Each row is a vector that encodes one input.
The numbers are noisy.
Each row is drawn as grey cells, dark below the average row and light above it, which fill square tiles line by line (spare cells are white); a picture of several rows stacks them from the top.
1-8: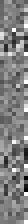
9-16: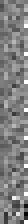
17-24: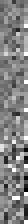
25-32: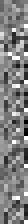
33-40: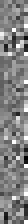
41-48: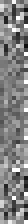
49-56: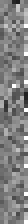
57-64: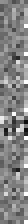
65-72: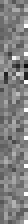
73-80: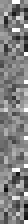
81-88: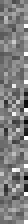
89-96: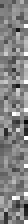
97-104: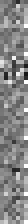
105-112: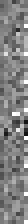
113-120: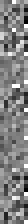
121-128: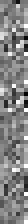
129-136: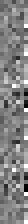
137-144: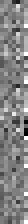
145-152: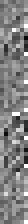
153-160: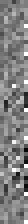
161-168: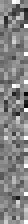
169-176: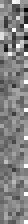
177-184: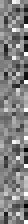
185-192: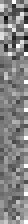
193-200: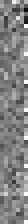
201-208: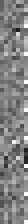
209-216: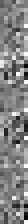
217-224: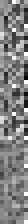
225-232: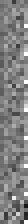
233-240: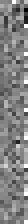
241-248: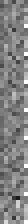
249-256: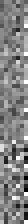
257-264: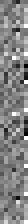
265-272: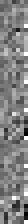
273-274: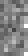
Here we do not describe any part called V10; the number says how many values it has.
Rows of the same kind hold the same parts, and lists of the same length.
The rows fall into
3 kinds.
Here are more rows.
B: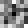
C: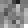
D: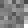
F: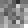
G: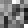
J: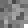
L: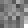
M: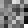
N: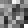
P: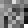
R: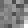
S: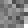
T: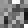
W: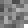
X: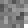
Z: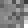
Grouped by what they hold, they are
B, C, F
D, G, L, N, R, S, T, W, X, Z
J, M, P

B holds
a point on a 5-point line and a true/false value.
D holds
a point on a 7-point line, a node of an 11-node tree and a true/false value.
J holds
a node of an 11-node tree, a true/false value and a value of V10.
